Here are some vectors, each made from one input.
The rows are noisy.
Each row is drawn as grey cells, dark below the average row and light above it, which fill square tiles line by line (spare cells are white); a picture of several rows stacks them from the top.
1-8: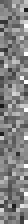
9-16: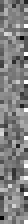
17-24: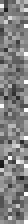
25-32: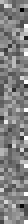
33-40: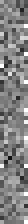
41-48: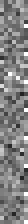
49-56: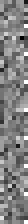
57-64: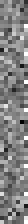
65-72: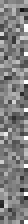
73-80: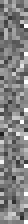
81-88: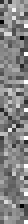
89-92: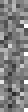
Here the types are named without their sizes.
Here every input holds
a node of a tree, together with either a point on a line, or four true/false values.
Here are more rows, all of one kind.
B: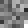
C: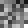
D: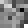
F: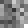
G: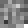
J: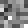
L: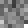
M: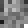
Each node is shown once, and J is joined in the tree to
L.
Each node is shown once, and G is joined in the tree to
C and D.
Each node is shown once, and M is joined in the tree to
B and C.
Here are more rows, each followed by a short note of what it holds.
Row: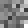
a node of a tree and four true/false values
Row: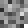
a point on a line and a node of a tree
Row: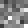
a point on a line and a node of a tree
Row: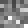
a point on a line and a node of a tree
